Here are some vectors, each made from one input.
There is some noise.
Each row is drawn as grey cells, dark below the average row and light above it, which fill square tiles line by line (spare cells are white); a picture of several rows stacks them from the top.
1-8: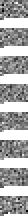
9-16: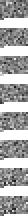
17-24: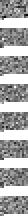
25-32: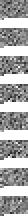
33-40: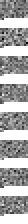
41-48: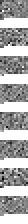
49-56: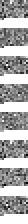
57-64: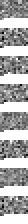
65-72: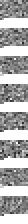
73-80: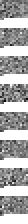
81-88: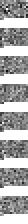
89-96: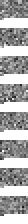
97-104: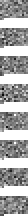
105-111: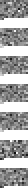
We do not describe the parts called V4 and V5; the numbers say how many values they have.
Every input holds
either a value of V4 and a value of V5, or a list of up to three points on a 6-point circle.
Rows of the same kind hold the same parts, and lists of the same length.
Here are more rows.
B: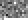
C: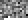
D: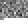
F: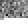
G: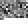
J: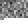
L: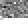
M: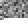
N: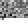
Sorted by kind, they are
B
C, N
D, F, J
G
L, M

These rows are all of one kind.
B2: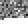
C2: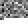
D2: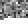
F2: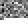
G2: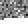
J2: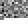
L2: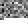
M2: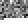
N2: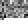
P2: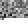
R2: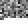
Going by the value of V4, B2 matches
G2, M2, N2 and P2.
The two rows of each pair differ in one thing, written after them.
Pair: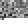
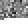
the value of V4
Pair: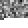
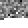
the value of V5
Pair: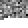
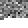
the value of V5
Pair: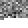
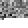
the value of V4
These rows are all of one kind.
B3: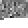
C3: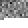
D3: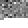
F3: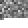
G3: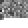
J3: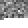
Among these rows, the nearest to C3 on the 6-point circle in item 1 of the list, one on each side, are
D3 and G3.
